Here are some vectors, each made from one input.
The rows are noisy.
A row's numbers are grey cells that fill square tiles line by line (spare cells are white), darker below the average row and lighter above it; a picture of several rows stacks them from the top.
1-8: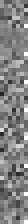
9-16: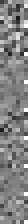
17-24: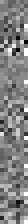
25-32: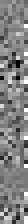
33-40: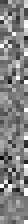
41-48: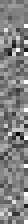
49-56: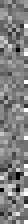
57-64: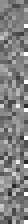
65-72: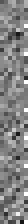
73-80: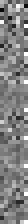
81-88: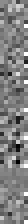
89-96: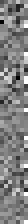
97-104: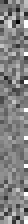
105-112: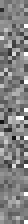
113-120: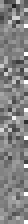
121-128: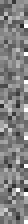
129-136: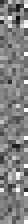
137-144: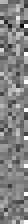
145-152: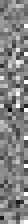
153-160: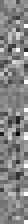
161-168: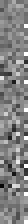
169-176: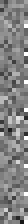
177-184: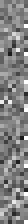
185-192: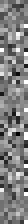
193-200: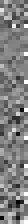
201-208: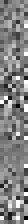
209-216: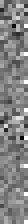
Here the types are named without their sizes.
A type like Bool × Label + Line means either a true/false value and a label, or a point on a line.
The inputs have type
Bool × Circle + Line × Tree × (Tree + Unit).
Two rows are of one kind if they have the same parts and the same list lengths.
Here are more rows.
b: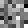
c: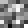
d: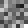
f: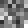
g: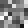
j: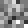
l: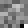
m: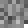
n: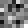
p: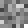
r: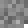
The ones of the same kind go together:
b, j, m, p, r
c, f, g, l, n
d

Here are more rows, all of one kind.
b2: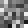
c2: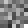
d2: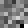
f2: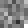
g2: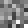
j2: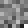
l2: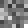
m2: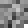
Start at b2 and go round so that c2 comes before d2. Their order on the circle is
b2, g2, c2, m2, f2, j2, d2, l2.
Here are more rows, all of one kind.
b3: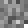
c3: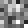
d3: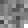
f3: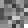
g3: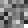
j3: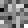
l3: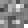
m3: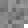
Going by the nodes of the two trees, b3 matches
c3 and d3.
